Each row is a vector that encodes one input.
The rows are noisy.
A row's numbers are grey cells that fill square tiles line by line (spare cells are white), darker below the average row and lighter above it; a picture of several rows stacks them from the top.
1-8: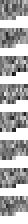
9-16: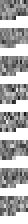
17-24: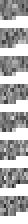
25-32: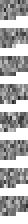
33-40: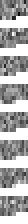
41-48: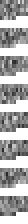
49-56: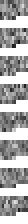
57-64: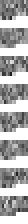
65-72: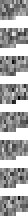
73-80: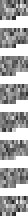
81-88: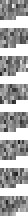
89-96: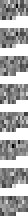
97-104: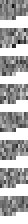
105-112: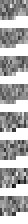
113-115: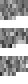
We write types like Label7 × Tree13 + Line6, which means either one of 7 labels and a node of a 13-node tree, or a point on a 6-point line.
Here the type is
Bool × Bool × Bool × Bool.
